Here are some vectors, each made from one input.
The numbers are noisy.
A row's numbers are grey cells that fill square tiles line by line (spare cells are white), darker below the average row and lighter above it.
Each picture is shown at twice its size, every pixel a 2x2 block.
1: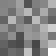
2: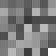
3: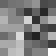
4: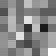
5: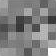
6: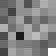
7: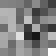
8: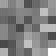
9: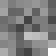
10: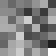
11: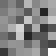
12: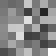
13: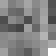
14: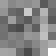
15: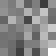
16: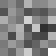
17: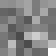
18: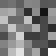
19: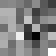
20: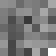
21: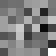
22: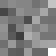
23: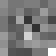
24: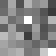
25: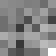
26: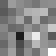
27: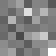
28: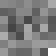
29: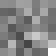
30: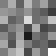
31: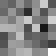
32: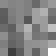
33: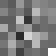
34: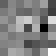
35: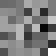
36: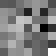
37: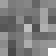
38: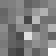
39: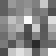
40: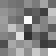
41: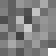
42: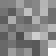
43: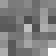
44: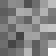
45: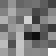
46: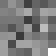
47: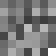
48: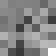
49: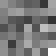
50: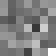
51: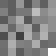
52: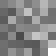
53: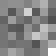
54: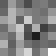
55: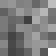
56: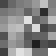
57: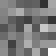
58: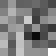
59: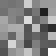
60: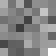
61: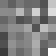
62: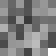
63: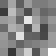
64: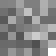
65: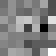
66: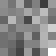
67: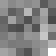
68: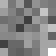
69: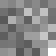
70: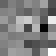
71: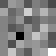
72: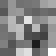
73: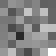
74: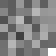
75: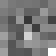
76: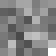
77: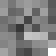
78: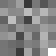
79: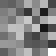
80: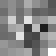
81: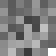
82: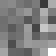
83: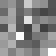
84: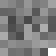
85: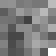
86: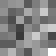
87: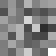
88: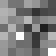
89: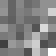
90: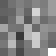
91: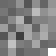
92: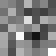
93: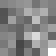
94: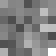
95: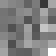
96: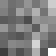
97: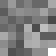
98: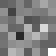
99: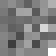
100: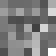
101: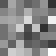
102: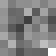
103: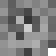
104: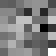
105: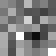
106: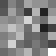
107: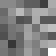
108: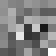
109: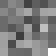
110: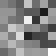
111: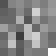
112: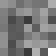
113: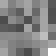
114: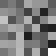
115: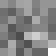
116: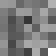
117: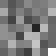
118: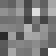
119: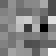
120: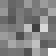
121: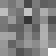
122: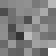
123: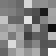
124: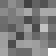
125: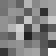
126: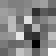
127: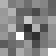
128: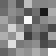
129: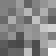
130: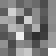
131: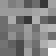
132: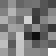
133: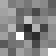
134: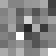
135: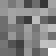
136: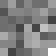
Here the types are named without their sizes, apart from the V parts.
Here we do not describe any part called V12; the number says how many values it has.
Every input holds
a label, a true/false value and a value of V12.
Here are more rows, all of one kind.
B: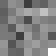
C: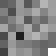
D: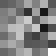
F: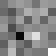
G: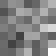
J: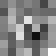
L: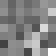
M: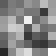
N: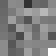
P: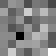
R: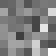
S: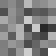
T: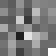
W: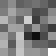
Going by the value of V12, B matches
G, J, N and S.
